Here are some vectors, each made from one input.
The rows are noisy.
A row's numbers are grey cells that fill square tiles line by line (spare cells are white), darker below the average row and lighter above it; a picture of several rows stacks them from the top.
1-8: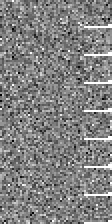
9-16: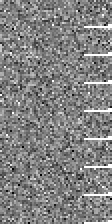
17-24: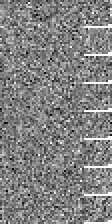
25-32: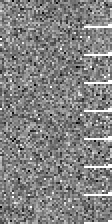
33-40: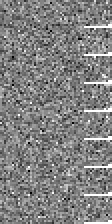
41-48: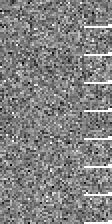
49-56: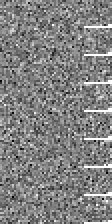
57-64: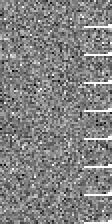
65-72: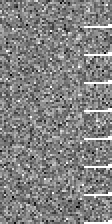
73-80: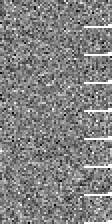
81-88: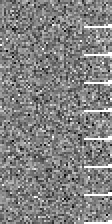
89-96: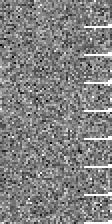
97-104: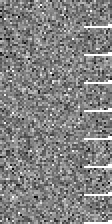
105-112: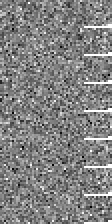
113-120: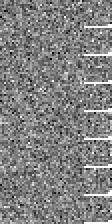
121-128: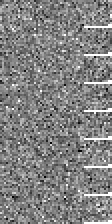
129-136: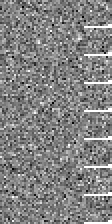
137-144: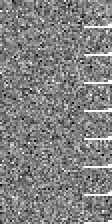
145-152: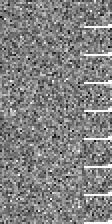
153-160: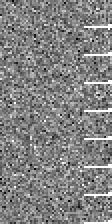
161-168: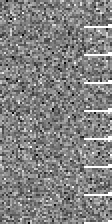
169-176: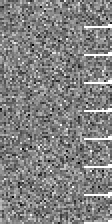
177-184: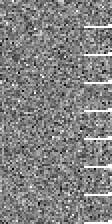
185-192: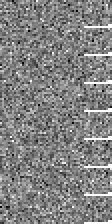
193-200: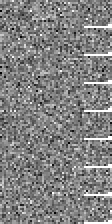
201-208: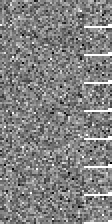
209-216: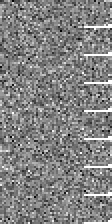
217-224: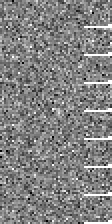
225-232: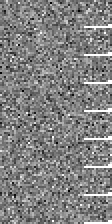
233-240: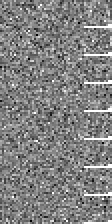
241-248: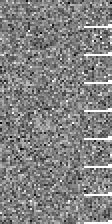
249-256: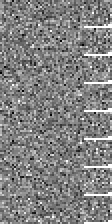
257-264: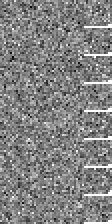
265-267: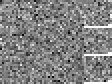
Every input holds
a node of each of three 11-node trees, together with either one of 4 labels, or five true/false values.
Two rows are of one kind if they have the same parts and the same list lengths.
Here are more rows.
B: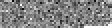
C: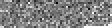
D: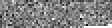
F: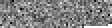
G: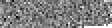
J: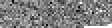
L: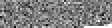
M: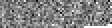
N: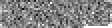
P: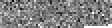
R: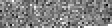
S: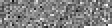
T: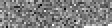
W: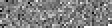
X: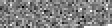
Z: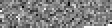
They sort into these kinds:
B, C, F, G, N, P
D, J, L, M, R, S, T, W, X, Z

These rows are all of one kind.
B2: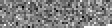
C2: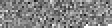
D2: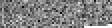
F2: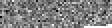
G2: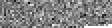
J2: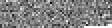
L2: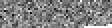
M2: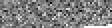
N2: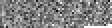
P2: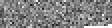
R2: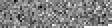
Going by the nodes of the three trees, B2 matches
F2, L2, M2 and N2.
